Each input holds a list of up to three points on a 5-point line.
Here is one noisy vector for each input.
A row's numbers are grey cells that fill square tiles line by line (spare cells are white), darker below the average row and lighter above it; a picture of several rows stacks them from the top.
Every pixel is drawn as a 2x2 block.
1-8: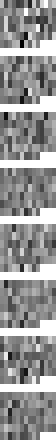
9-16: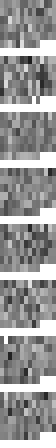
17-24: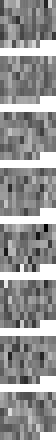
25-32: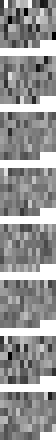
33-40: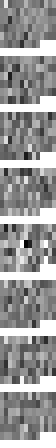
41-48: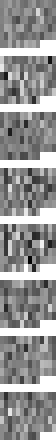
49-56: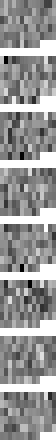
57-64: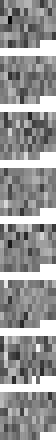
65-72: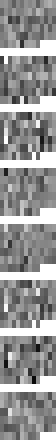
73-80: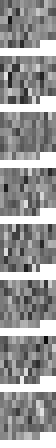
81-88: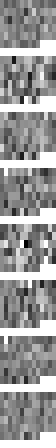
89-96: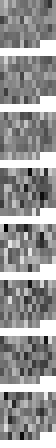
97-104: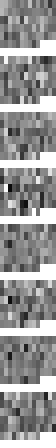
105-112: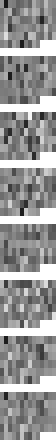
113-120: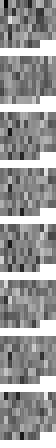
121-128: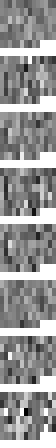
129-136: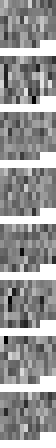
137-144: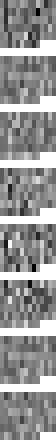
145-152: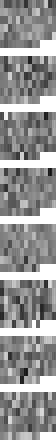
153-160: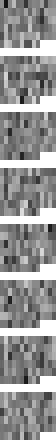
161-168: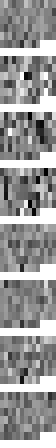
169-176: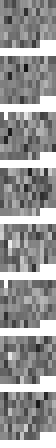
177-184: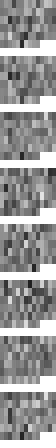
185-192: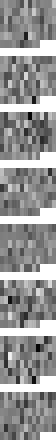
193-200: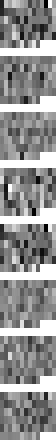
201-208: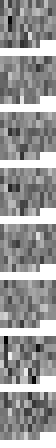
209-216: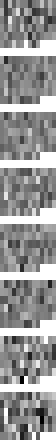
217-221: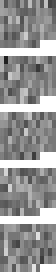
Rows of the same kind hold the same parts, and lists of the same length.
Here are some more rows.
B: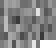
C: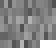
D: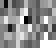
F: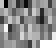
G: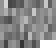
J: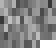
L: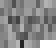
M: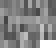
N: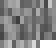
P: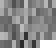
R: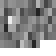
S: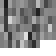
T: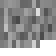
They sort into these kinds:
B, L, N, T
C, F, M, S
D
G, J, P, R

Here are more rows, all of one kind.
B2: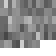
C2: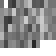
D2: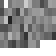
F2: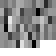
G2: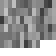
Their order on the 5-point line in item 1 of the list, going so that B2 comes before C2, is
F2, B2, G2, C2, D2.
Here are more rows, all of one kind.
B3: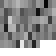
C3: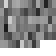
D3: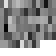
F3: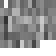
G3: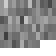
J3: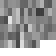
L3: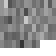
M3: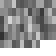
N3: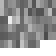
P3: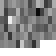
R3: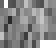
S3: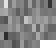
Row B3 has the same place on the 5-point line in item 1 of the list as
C3, D3 and P3.
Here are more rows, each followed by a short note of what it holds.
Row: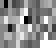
the empty list
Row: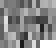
a list of one item
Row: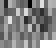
a list of one item
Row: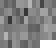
a list of three items
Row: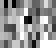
the empty list
